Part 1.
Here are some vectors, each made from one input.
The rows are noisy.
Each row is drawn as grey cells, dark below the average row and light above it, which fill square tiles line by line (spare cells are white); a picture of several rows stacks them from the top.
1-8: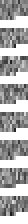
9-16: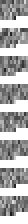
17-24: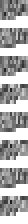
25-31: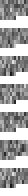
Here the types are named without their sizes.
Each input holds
a label.
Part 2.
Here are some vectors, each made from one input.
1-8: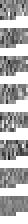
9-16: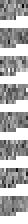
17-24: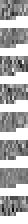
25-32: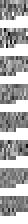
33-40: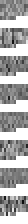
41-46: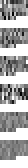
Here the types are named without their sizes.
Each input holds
a node of a tree.
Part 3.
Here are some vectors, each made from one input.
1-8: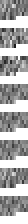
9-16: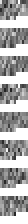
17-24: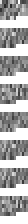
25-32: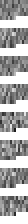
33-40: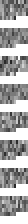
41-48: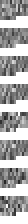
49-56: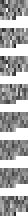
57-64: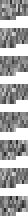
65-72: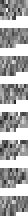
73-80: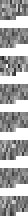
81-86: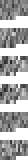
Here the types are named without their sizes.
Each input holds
a label.
